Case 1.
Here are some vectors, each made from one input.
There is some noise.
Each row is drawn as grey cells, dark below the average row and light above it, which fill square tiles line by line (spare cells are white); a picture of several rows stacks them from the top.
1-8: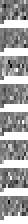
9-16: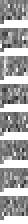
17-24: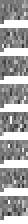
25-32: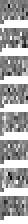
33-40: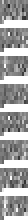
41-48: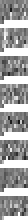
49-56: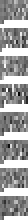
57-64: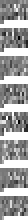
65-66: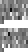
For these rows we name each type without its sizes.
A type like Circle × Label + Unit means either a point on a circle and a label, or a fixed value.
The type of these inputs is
Bool × Bool × Bool × Bool + Unit.
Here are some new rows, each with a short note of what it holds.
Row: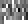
a fixed value
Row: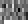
a fixed value
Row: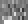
four true/false values
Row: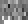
four true/false values
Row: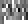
a fixed value
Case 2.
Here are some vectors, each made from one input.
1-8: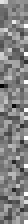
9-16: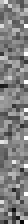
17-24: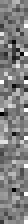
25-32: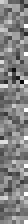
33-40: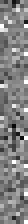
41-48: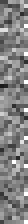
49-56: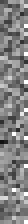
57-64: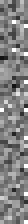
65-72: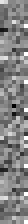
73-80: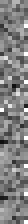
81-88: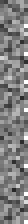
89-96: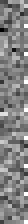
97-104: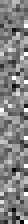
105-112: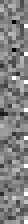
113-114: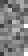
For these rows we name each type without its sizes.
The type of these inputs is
Bool × Bool × Bool × Bool + Unit.
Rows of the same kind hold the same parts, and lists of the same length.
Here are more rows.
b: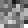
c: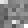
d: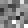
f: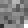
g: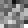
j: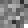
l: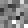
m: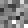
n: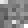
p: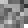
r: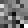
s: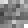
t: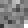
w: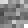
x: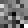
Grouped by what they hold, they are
b, c, d, f, g, j, l, m, n, p, s, t, w
r, x

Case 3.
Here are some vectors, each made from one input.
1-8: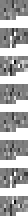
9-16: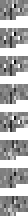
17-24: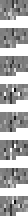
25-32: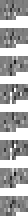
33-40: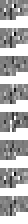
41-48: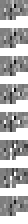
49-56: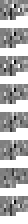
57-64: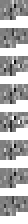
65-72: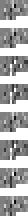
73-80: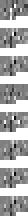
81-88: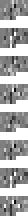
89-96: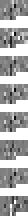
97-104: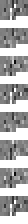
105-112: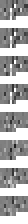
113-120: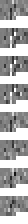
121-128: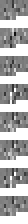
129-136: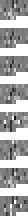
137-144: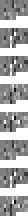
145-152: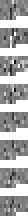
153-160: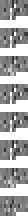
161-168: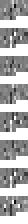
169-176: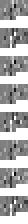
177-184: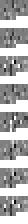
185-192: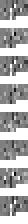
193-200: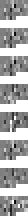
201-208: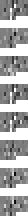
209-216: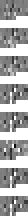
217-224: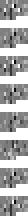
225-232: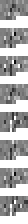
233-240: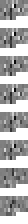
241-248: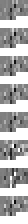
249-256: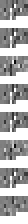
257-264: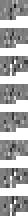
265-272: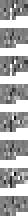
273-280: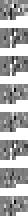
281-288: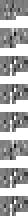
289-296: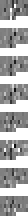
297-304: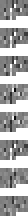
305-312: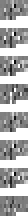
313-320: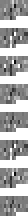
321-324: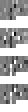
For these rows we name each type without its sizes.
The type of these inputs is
Line.
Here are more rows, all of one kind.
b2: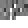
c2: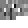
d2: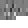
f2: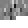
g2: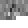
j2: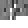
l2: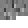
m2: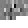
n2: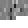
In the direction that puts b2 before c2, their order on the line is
b2, j2, l2, d2, g2, n2, f2, m2, c2.
